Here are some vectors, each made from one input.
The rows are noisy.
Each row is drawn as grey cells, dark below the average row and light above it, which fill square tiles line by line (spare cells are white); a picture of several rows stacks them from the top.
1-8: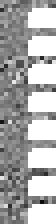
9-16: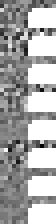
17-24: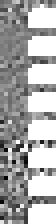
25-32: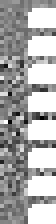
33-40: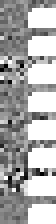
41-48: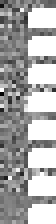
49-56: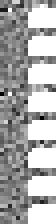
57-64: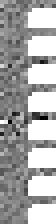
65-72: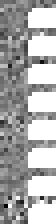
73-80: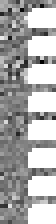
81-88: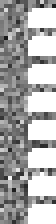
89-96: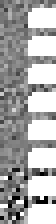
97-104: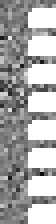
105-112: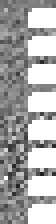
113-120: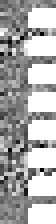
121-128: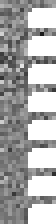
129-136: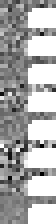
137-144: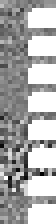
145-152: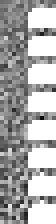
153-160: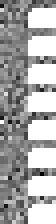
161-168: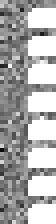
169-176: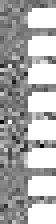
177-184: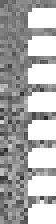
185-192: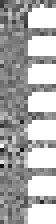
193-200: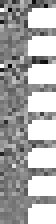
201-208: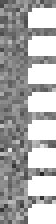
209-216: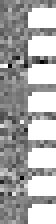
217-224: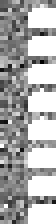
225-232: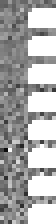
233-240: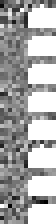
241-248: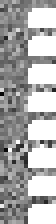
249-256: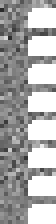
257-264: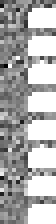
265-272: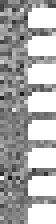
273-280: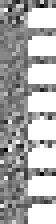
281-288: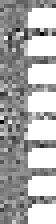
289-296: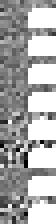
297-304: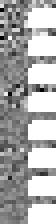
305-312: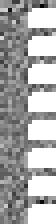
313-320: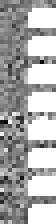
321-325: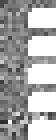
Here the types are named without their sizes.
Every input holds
a label, together with either a label, or a point on each of two lines.
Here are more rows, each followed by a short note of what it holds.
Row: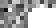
a label and a point on each of two lines
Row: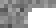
two labels
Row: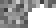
a label and a point on each of two lines
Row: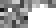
a label and a point on each of two lines
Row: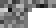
a label and a point on each of two lines
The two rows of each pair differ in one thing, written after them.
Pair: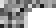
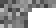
the label
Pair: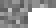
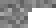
the place on one of the two lines
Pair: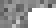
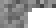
the label
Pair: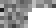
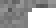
the place on one of the two lines
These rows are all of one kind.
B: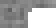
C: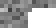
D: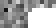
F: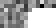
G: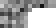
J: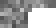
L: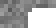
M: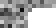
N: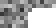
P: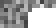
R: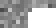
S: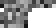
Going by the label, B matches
L, M, N and P.
